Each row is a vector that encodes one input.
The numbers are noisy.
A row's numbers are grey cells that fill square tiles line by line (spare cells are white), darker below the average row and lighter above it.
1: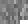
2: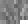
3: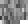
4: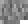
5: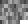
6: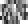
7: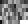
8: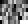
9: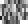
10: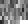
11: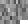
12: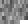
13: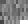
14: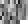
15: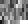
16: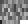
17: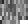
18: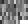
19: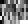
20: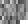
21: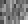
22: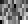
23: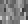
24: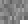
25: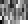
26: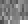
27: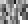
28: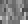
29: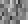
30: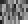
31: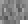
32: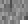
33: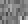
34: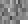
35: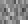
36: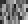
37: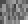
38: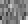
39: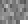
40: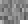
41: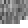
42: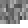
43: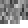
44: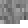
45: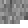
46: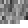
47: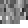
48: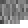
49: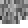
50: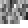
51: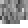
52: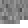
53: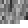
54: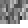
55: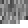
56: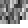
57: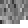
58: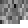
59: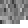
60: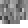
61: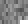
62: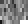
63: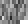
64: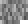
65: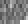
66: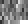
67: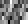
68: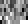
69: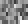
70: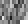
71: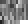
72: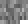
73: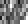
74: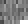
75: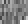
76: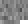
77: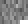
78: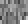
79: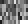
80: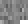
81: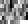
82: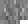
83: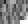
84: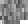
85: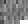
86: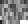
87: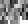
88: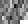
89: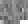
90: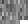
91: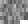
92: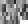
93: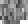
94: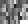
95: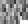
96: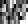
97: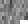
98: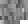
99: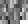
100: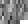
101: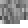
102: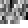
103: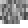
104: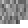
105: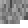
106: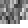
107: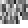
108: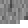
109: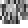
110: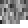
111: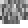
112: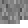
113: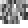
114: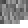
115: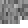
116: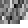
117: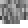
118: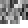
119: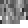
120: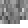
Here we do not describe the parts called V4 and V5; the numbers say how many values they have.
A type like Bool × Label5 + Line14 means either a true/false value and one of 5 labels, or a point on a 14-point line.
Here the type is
Bool × Circle6 × V5 + V4.
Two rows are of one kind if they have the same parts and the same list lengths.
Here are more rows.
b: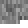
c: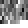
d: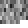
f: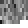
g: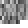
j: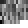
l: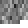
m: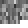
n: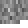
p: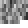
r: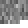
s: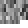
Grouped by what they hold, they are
b, c, j, m, p, r
d, f, g, l, n, s

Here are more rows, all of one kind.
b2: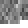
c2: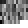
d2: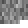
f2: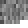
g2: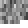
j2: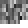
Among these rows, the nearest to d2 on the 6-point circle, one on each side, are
b2 and f2.
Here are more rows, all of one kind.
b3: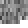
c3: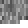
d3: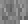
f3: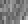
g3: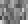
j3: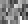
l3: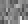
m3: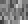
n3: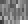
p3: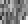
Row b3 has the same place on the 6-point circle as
g3 and n3.
